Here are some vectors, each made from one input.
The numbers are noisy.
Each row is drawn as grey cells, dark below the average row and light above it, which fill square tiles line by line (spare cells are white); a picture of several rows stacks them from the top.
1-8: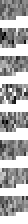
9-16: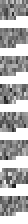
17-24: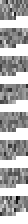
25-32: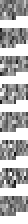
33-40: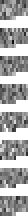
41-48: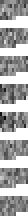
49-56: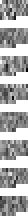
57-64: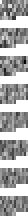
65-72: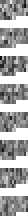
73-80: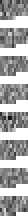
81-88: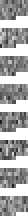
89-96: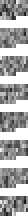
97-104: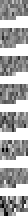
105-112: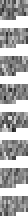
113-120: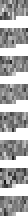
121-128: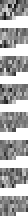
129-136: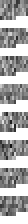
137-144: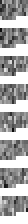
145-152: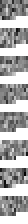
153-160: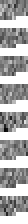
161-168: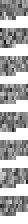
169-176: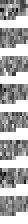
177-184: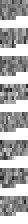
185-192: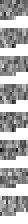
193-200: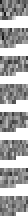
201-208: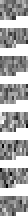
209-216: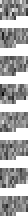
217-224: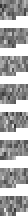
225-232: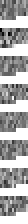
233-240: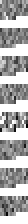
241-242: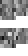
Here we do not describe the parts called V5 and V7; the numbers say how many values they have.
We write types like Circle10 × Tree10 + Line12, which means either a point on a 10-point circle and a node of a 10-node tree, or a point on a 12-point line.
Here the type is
(Bool × Bool × Bool + V5) × V7 + List3(Line3 × Line4).
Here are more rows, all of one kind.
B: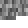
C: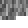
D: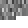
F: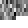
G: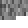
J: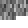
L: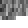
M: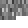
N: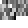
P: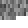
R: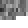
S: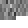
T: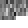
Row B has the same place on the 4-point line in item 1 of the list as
G and S.
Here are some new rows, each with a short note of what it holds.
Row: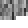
the empty list
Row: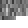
a list of one item
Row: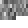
a list of three items
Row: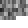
a list of three items
